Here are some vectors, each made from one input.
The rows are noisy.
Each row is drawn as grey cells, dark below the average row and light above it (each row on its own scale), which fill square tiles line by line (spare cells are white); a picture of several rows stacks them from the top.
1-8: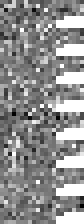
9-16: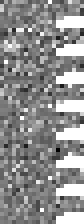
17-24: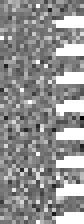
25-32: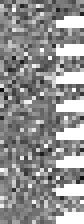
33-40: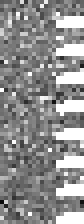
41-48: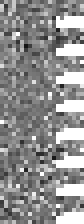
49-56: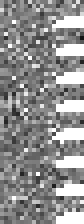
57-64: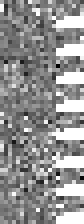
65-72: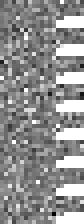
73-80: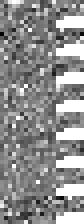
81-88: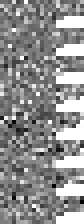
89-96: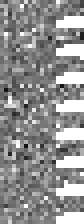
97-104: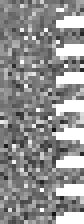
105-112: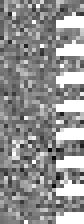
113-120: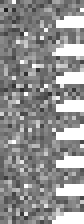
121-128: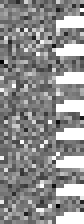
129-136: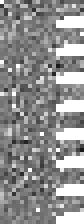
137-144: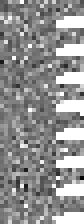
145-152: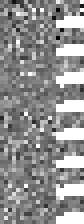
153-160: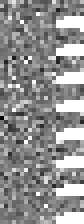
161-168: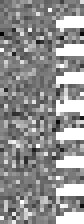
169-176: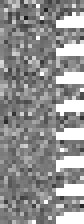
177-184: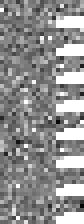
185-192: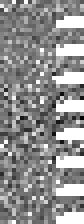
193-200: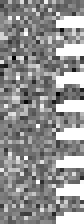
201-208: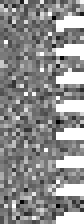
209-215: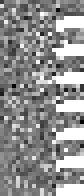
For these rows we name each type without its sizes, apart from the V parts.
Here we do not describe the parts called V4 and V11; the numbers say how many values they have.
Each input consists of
a true/false value and a value of V4, together with either a point on a circle, or a value of V11.
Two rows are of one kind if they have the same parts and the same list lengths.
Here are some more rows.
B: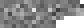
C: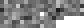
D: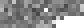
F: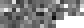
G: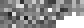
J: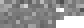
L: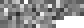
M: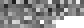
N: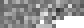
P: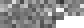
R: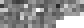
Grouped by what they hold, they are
B, C, G, M
D, F, J, L, N, P, R

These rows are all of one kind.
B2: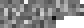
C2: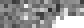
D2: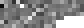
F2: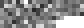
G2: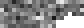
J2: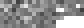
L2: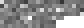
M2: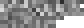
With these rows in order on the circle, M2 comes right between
B2 and L2.
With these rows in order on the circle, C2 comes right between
G2 and J2.
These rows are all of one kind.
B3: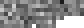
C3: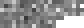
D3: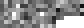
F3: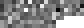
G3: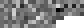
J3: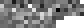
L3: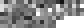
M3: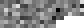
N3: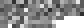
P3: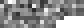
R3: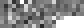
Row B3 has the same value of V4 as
D3, G3, J3 and M3.
